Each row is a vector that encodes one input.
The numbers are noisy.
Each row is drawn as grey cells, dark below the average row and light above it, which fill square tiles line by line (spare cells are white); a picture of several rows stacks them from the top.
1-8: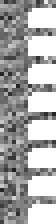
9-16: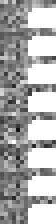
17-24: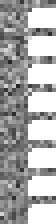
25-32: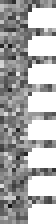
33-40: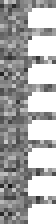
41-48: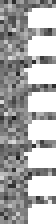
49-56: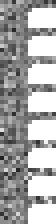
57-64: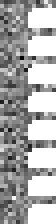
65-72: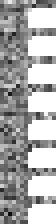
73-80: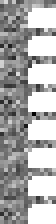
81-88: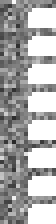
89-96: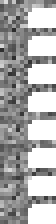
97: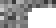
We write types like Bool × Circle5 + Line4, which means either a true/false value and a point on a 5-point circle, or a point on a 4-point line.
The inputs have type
Line13 + Tree11.
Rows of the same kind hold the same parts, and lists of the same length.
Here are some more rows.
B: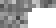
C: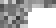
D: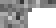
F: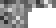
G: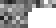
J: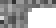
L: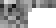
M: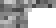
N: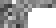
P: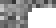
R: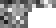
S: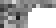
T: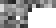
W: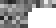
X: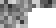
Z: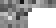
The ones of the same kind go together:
B, C, D, L, M, N, S, X, Z
F, G, J, P, R, T, W

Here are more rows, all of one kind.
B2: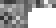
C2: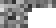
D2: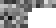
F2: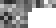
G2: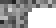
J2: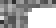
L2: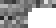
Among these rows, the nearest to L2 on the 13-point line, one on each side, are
D2 and F2.
